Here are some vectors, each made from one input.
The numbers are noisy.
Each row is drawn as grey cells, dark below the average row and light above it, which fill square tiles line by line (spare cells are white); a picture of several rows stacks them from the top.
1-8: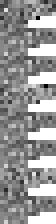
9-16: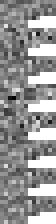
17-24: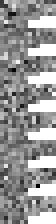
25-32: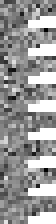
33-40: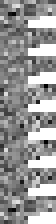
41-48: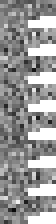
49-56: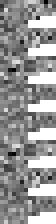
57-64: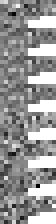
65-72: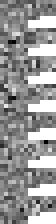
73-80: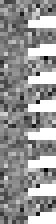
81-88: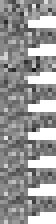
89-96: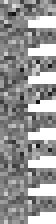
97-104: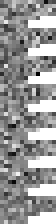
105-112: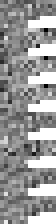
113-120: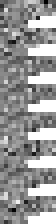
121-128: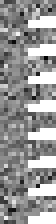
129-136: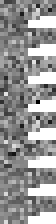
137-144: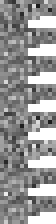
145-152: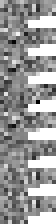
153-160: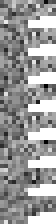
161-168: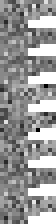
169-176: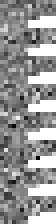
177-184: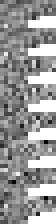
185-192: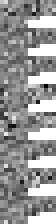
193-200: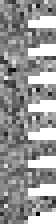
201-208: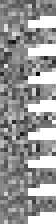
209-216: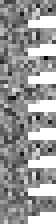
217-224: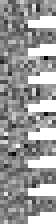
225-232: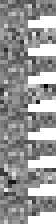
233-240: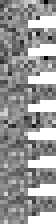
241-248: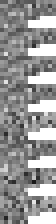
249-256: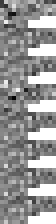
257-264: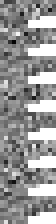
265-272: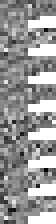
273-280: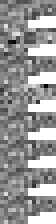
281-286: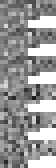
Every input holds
either a point on a 16-point circle, or a fixed value, or a node of a 7-node tree and a true/false value.
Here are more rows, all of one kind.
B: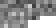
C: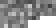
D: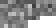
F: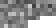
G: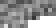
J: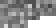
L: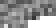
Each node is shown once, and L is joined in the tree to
C, D and G.
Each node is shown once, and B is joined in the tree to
G.
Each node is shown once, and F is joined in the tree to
D.
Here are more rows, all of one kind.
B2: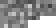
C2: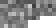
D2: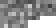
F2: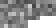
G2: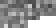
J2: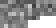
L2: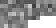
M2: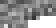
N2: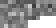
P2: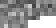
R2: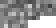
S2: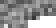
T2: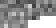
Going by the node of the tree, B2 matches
D2 and R2.
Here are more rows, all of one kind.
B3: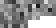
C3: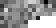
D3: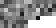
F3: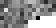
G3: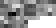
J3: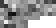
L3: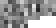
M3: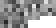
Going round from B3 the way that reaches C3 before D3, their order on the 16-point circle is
B3, M3, L3, G3, J3, C3, F3, D3.
